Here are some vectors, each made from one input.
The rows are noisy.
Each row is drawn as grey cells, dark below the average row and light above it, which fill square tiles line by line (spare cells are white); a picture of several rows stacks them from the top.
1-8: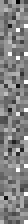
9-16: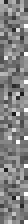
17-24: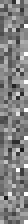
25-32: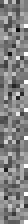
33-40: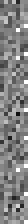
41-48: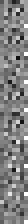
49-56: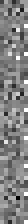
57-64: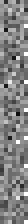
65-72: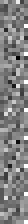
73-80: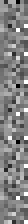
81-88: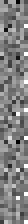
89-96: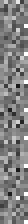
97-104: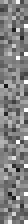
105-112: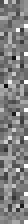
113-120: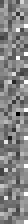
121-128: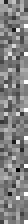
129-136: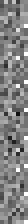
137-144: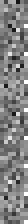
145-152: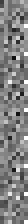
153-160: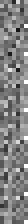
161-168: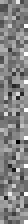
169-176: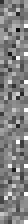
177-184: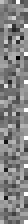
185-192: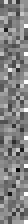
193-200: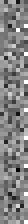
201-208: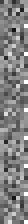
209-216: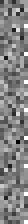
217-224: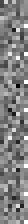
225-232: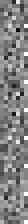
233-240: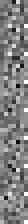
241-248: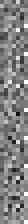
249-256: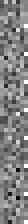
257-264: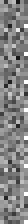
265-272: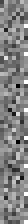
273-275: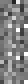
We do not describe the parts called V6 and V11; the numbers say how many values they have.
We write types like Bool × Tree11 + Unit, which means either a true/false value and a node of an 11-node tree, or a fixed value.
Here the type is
Bool × Line8 + (Line10 + V11) × V6.
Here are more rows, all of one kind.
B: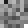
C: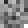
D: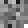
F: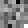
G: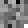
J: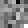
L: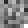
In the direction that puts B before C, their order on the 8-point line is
G, D, B, C, F, J, L.
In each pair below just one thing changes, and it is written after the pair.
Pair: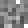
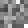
the value of V6
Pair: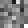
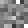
the value of V6
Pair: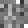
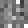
the value of V11
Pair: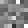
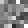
the value of V11
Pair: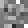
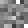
the value of V11
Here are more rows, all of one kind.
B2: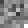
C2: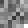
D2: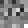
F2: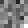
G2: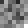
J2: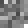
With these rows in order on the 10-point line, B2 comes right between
D2 and J2.
